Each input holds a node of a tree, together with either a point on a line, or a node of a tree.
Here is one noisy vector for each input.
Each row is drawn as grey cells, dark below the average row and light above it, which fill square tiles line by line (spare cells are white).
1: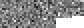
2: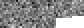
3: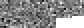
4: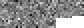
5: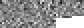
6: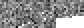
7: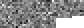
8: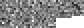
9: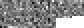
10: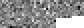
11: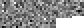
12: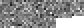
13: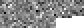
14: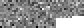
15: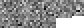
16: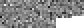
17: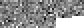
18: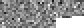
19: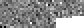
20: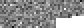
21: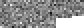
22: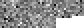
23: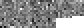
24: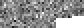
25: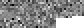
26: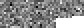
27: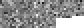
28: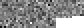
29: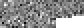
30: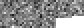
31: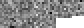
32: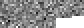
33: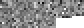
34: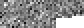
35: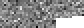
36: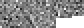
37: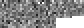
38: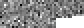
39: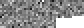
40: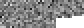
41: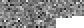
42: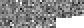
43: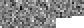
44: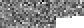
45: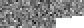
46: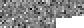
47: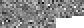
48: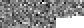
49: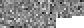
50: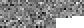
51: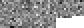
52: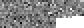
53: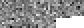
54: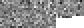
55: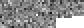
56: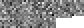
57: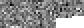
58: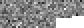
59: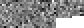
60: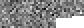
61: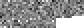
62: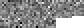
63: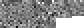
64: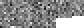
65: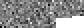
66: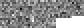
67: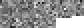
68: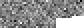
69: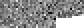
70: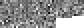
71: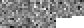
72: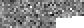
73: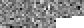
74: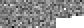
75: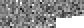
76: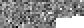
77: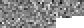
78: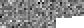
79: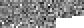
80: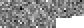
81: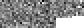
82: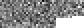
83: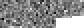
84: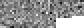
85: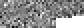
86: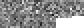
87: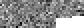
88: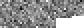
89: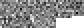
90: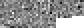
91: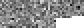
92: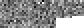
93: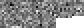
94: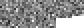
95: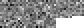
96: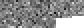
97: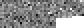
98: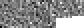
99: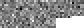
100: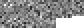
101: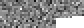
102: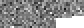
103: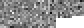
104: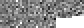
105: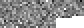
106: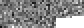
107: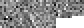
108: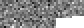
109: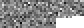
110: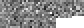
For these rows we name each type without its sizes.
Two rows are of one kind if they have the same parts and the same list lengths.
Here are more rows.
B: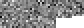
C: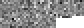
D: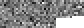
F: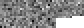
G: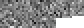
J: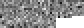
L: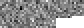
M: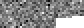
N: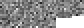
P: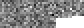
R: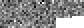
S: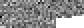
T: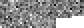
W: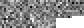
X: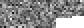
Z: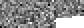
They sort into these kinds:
B, C, J, L, N, S, T, W
D, F, G, M, P, R, X, Z

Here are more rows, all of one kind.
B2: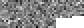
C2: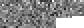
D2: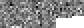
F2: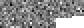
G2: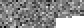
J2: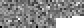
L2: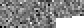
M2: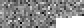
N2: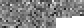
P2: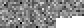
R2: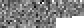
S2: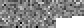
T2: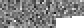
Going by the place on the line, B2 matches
C2 and N2.
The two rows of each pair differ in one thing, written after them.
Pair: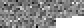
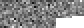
the node of the tree
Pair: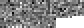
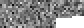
the node of the tree
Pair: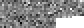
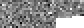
the node of the tree
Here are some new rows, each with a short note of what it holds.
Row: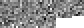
a node of each of two trees
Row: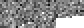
a point on a line and a node of a tree
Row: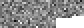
a node of each of two trees
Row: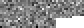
a point on a line and a node of a tree
